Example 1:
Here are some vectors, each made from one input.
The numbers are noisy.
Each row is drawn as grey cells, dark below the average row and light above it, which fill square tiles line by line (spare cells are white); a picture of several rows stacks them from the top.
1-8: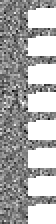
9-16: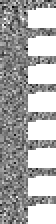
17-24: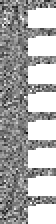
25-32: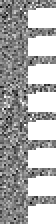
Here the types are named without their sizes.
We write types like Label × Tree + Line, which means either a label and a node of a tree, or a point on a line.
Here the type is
Line.
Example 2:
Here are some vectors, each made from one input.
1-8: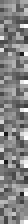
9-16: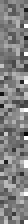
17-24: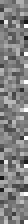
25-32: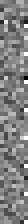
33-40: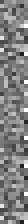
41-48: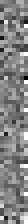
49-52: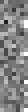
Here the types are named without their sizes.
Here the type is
Bool × Bool × Bool × Bool.
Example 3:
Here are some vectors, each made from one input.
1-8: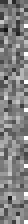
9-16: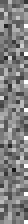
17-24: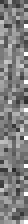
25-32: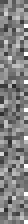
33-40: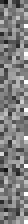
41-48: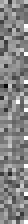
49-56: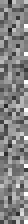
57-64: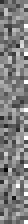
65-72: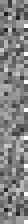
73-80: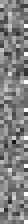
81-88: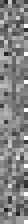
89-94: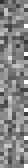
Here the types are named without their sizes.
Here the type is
Line × Line.
